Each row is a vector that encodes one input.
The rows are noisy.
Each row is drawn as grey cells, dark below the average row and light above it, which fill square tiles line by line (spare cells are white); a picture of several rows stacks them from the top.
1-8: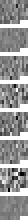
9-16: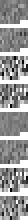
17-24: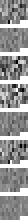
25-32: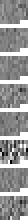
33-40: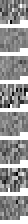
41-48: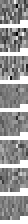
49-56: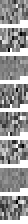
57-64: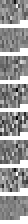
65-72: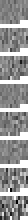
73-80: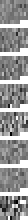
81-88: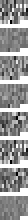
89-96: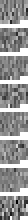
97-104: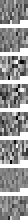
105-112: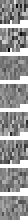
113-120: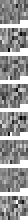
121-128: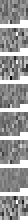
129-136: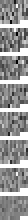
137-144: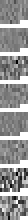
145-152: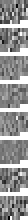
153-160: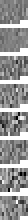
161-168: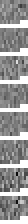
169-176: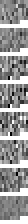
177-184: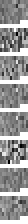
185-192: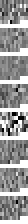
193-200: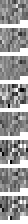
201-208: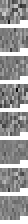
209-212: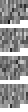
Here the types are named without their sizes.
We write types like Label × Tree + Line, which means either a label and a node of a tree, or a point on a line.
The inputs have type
Bool × (Circle + Unit).
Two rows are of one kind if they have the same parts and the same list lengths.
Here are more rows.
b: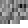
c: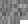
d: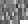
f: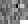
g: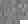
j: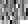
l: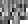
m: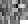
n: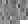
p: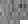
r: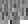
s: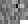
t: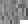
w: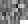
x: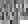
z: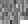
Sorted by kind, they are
b, c, d, f, g, m, p, r, s, t, w, x, z
j, l, n

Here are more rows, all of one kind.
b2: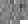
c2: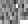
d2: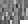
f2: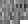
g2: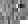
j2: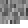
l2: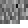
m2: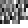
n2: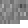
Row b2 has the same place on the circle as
c2, d2 and g2.
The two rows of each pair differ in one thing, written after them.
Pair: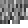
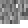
the place on the circle
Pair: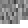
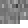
the true/false value
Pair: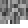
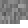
the true/false value
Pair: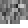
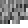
the place on the circle
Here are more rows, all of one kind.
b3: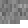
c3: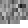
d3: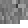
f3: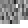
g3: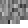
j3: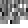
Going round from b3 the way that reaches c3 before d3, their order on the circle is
b3, g3, f3, c3, j3, d3.
